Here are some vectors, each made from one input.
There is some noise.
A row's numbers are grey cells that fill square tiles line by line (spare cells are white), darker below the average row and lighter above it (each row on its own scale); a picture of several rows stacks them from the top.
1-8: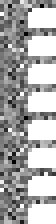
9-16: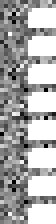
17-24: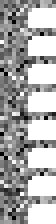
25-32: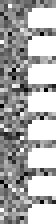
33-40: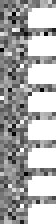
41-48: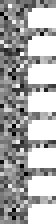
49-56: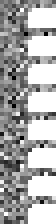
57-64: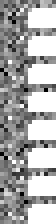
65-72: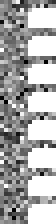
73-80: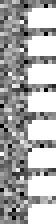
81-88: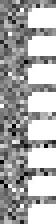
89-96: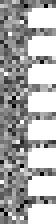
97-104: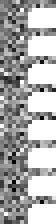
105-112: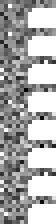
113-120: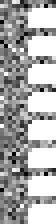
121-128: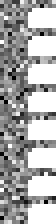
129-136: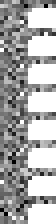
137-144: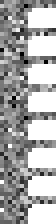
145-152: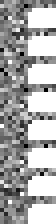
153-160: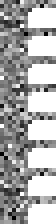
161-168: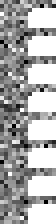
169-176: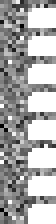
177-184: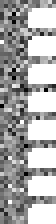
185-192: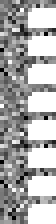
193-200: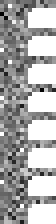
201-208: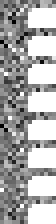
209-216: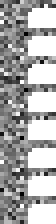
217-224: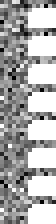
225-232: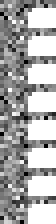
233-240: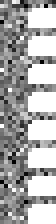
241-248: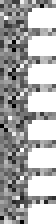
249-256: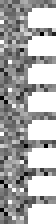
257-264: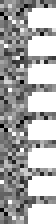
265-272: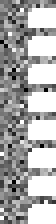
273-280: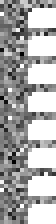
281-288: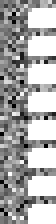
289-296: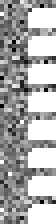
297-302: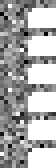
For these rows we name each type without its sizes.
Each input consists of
either a point on a line, or a node of a tree.
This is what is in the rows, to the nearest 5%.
About 75% of them hold a point on a line. The rest hold a node of a tree.
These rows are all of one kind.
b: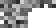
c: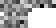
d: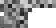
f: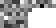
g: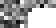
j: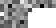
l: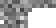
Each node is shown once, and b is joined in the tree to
c and l.
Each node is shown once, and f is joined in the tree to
c and g.
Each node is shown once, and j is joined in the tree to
c and d.
